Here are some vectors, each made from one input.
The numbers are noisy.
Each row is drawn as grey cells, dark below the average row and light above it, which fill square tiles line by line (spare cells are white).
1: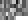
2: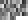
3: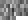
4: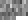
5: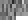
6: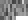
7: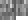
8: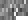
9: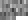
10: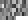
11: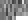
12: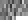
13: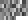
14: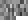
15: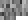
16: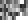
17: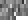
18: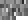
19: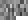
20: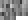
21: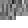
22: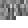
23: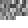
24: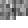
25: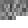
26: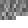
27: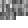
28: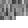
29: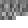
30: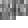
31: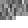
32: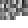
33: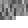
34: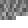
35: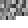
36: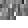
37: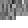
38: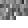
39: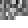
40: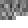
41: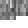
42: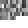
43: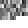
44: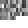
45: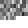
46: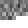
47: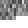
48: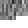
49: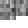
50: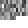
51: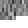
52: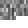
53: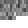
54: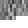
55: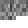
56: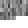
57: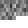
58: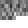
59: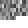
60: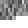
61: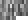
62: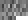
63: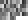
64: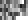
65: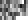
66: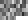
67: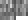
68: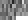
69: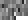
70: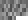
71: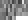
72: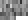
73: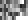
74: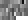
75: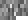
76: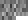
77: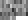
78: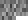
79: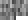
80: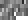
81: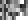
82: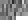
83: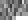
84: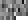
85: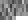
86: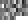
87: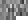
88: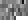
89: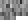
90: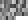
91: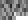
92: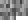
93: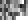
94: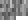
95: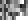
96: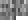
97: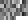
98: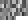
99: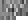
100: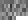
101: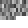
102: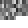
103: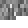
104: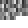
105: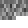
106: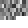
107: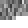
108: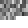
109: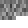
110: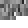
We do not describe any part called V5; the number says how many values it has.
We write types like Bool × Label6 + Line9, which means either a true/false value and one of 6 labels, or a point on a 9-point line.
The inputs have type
Line3 × Line4 + List2(Bool × V5).
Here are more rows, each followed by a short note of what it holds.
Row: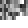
the empty list
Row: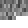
a list of one item
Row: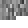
a list of two items
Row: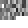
a point on a 3-point line and a point on a 4-point line
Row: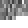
a list of one item
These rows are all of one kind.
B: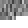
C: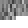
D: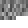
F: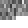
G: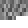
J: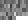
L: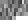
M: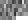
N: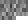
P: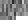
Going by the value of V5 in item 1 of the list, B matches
C, D and G.
